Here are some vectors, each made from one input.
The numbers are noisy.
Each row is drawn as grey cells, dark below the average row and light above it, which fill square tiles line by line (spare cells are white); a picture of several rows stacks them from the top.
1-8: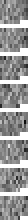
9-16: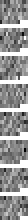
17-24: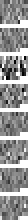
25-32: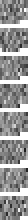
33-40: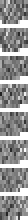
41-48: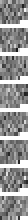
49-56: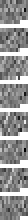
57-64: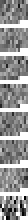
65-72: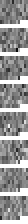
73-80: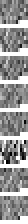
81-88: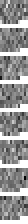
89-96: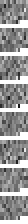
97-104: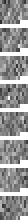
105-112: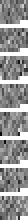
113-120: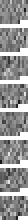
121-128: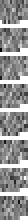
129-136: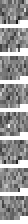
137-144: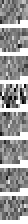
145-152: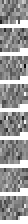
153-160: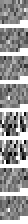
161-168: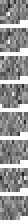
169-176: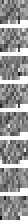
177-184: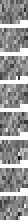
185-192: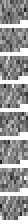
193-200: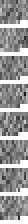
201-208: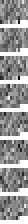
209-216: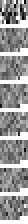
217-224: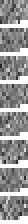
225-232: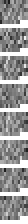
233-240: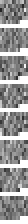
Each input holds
either a point on a 14-point circle and a true/false value, or a fixed value.
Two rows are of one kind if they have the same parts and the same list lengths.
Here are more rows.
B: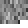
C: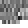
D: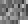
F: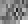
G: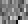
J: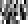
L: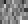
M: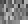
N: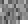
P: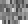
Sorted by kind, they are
B, C, D, F, G, L, M, N, P
J

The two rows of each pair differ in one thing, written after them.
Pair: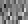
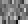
the true/false value
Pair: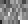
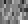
the true/false value
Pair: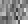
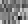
the place on the 14-point circle
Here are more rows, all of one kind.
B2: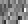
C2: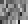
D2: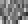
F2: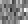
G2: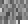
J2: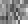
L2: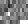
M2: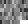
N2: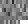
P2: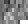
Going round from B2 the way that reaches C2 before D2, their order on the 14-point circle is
B2, L2, P2, M2, N2, C2, G2, J2, F2, D2.
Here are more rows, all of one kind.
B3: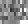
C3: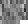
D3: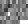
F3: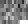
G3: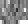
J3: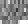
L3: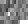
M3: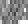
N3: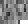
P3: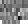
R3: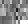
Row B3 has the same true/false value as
D3, L3, P3 and R3.
